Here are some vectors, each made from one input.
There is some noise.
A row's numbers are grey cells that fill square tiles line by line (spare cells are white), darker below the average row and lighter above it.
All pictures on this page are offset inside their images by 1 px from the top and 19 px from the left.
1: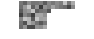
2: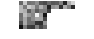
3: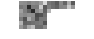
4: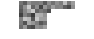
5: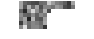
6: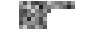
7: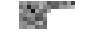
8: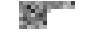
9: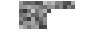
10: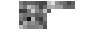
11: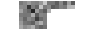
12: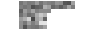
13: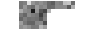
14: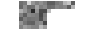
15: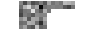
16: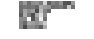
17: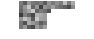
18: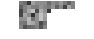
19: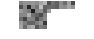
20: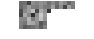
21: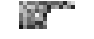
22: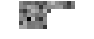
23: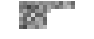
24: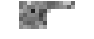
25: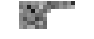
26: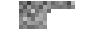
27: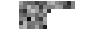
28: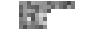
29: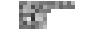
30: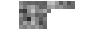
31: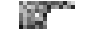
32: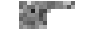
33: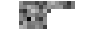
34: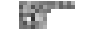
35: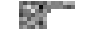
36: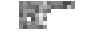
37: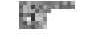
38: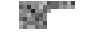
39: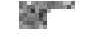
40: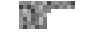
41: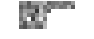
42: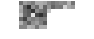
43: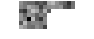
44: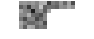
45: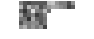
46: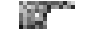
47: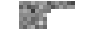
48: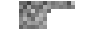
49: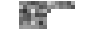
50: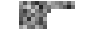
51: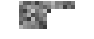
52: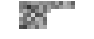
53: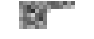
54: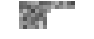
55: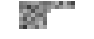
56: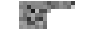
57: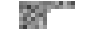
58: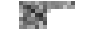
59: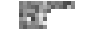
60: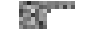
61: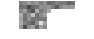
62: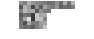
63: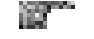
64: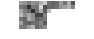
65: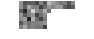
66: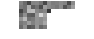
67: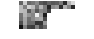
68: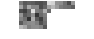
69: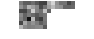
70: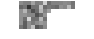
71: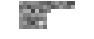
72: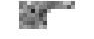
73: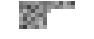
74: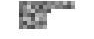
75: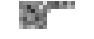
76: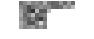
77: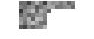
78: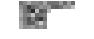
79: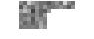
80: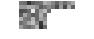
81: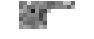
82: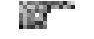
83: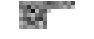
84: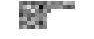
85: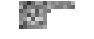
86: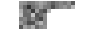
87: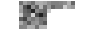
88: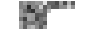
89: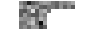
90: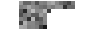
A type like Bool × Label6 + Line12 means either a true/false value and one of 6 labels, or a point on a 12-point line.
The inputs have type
List3(Line6).
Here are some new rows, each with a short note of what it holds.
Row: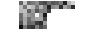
the empty list
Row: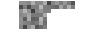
a list of two items
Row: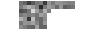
a list of two items
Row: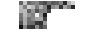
the empty list
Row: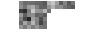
a list of two items
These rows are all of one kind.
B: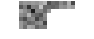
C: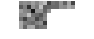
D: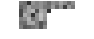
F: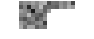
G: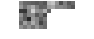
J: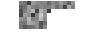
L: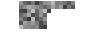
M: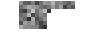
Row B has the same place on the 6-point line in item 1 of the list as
C and F.
